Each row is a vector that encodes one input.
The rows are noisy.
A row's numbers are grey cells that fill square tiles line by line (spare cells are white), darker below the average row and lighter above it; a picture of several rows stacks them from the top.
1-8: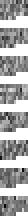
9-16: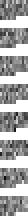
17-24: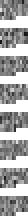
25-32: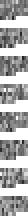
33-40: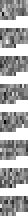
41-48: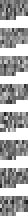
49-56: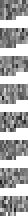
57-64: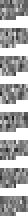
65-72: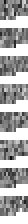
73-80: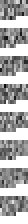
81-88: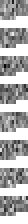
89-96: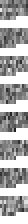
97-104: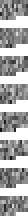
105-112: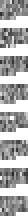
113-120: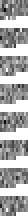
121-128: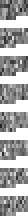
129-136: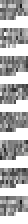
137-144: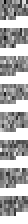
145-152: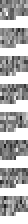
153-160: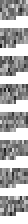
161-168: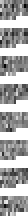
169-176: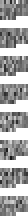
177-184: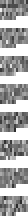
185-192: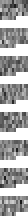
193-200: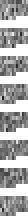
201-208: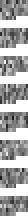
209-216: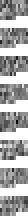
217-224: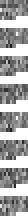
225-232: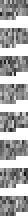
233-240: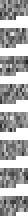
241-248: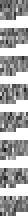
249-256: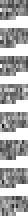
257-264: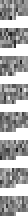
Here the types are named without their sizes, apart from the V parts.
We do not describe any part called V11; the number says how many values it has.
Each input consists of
a point on a line, together with either a point on a line, or a value of V11.
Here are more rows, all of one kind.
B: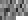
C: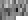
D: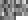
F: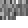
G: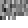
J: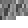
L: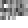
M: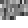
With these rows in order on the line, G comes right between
F and M.
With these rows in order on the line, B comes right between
C and J.
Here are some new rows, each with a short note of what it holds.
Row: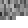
a point on a line and a value of V11
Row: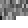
a point on a line and a value of V11
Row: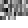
a point on a line and a value of V11
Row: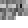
a point on a line and a value of V11
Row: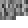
a point on a line and a value of V11
